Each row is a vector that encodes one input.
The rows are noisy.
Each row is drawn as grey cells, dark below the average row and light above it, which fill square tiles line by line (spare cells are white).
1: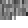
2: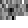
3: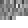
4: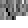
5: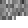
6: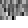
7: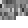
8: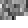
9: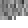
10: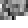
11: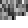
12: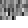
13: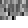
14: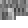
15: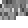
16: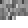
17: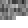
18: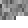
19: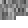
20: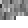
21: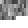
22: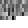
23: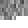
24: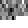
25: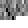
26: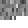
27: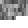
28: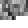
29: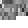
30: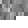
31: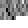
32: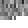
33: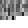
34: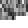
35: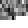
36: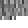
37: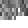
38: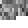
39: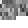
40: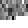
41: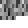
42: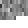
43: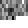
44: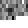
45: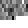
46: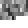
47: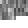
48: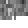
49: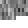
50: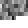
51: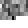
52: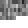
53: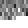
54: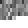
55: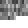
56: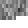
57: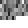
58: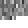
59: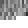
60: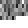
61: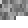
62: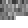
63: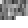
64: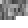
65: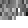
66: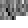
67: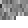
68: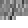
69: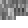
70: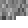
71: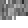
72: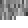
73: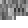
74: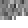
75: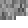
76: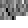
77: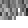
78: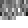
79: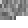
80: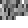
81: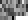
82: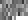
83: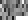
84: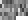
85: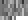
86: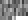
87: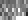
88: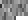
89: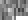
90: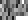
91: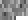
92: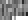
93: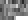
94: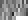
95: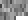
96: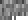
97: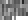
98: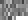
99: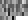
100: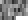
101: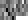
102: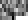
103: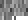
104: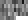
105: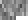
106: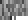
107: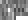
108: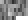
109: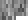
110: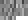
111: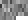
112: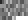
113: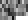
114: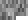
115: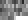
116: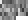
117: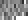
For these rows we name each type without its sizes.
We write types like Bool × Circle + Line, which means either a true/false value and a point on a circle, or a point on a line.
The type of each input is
(Circle + Unit) × Line + Label.
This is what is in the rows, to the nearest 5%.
About 30% of them hold a label. The rest hold a point on a line, together with either a point on a circle, or a fixed value.
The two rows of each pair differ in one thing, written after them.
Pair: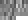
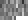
the place on the circle
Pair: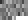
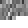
the place on the circle
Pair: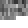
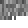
the place on the line
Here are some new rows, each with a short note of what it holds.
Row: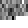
a label
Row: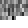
a label
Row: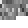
a point on a line
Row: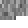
a point on a line
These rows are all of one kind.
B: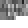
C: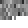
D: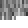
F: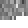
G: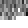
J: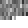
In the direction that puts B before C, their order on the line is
B, J, C, F, D, G.
